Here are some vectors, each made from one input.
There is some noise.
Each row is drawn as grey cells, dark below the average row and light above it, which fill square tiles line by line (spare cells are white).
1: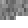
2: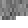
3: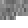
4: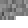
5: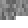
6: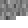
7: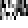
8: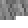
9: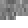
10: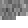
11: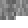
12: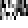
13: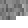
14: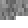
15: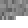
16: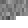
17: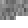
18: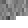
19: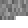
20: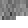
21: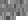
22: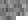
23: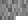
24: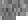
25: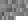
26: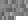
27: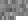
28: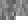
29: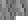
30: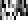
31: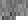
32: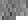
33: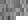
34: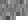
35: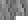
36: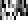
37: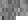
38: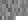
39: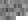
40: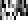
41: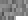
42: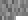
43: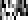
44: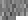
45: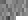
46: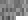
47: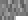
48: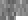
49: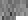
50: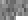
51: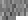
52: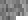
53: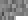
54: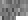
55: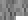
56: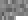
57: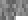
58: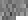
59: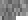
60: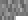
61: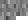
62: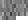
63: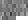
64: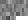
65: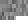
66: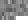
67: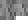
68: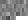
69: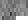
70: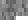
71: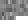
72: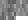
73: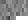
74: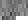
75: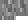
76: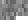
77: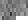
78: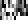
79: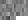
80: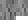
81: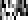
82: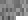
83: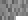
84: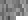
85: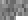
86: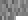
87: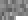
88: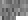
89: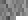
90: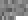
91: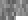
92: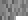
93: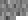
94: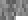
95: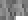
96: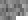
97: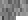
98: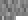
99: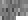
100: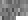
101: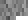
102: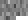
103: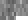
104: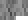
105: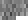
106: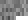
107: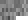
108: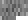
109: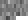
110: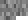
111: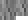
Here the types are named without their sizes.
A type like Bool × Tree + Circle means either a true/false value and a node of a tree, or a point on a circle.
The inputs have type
Bool × Bool × Bool × Circle + Unit.
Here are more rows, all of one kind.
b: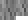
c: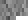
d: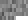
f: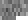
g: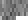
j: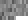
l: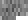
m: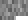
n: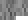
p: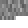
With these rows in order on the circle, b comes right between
f and l.
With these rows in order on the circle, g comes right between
l and p.
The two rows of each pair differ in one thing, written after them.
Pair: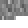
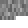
the place on the circle
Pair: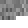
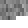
the place on the circle
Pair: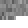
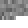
the place on the circle
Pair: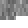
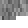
one of the three true/false values
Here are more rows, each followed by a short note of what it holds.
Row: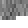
a point on a circle and three true/false values
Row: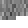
a point on a circle and three true/false values
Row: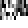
a fixed value
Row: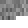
a point on a circle and three true/false values
